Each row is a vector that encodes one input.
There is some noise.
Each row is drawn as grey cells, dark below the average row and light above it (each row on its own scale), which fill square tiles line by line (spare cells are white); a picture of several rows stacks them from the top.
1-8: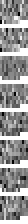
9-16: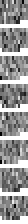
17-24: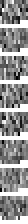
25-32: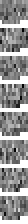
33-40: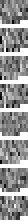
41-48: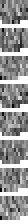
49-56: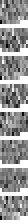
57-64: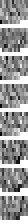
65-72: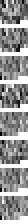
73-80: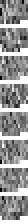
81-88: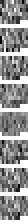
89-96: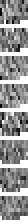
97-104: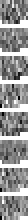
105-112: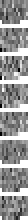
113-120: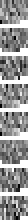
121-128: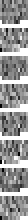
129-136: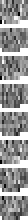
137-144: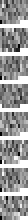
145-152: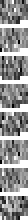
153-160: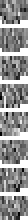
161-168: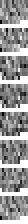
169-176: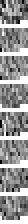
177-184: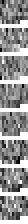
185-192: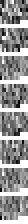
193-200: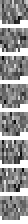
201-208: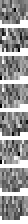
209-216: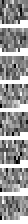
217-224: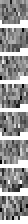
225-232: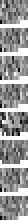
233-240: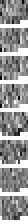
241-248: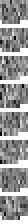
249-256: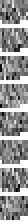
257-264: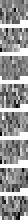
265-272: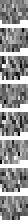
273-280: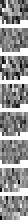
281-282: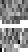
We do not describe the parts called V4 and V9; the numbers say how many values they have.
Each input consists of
either a point on a 10-point line and a value of V9, or a true/false value and a value of V4.
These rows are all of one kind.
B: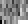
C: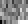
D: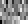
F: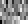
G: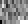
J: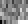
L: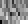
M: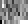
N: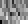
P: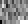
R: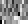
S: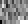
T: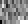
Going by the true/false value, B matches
M and R.
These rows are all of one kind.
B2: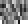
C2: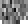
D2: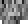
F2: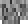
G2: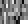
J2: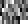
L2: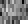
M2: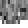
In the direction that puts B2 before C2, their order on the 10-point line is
B2, J2, M2, L2, D2, G2, F2, C2.
